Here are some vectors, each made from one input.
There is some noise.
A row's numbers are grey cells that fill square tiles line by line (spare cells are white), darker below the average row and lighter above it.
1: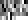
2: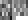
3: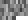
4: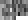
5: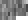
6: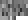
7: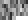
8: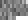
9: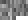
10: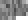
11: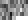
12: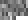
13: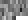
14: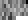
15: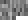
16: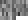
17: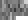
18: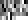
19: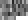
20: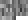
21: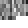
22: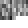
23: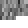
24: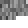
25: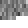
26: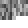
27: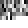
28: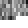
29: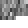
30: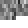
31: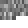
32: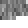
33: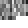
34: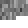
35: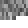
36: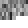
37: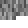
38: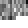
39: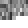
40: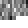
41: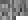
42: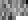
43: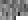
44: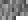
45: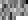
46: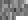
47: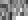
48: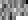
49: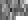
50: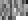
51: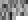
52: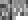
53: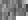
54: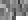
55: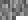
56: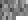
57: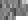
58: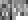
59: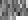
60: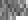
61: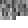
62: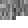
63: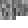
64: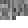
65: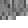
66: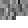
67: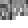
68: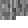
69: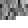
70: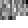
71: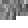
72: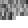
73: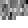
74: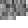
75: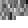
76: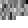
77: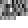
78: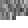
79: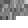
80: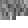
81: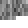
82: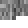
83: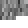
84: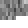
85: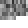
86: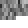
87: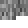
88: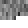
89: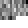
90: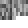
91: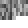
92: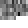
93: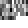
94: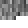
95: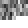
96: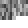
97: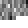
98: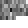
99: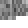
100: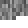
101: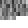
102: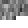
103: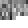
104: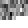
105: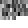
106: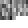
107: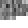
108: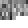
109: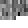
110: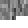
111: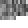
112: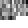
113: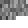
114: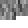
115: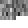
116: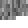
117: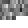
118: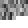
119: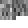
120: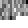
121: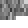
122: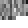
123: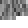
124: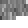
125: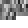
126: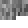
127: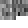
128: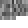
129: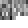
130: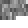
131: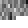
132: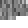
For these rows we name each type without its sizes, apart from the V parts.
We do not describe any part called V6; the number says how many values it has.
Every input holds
a list of items, each a true/false value and a value of V6.
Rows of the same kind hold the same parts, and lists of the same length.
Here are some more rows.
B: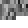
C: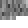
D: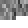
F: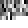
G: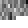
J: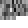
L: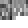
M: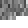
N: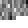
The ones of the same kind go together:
B, C, D, J, M
F
G, L, N

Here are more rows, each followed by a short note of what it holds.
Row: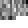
a list of one item
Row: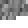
a list of two items
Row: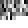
the empty list
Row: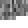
a list of two items
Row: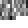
a list of one item
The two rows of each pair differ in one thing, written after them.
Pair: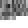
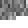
the true/false value in item 2 of the list
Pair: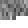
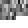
the value of V6 in item 1 of the list
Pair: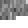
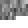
the true/false value in item 2 of the list
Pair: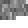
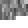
the true/false value in item 2 of the list
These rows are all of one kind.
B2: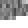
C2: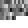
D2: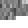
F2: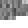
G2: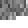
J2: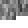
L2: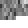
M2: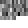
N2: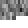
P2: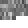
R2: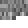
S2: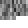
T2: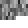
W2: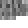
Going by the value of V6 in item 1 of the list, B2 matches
D2, F2, L2 and W2.
